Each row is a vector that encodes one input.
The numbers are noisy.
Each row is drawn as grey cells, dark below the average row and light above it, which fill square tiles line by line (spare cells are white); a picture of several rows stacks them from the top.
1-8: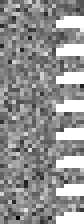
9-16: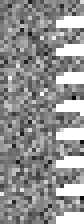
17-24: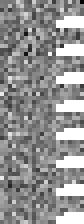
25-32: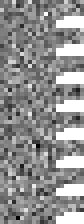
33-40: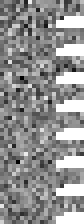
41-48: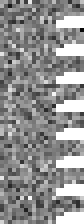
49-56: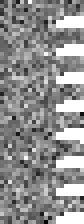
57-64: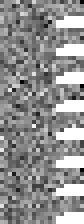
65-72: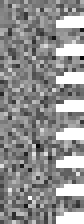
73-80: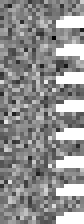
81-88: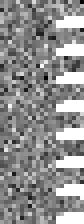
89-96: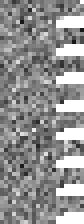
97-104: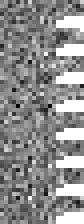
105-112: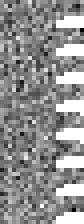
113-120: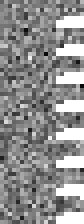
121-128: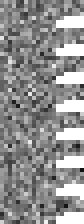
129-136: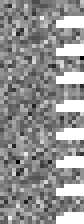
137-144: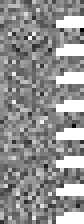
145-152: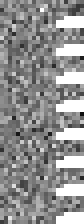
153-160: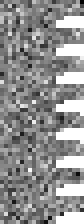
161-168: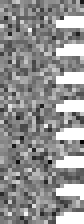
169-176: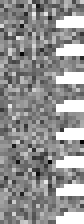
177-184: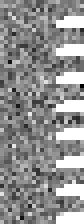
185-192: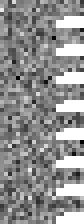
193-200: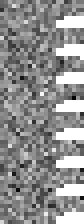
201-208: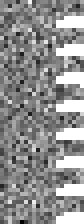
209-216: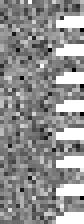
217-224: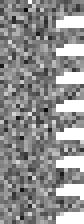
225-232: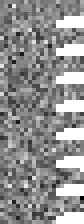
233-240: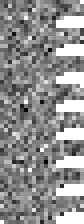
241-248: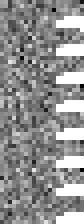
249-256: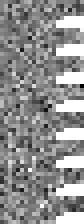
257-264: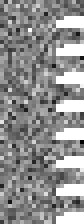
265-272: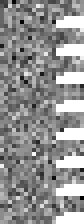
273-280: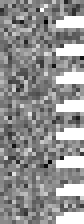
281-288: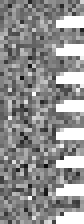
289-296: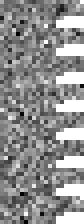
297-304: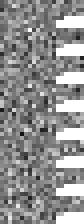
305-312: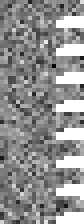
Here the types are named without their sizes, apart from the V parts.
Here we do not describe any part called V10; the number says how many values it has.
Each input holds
a node of a tree, together with either a point on a line and a true/false value, or a value of V10.
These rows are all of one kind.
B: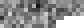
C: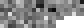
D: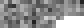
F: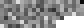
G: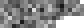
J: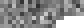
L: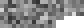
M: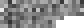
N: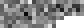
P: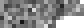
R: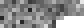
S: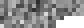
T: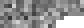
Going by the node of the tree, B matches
J and S.
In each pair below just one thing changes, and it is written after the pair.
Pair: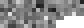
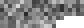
the node of the tree
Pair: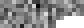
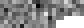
the place on the line
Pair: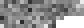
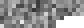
the node of the tree
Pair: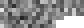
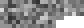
the place on the line
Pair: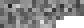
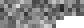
the true/false value
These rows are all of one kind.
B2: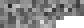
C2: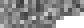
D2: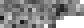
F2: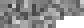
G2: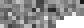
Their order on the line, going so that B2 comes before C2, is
F2, G2, D2, B2, C2.
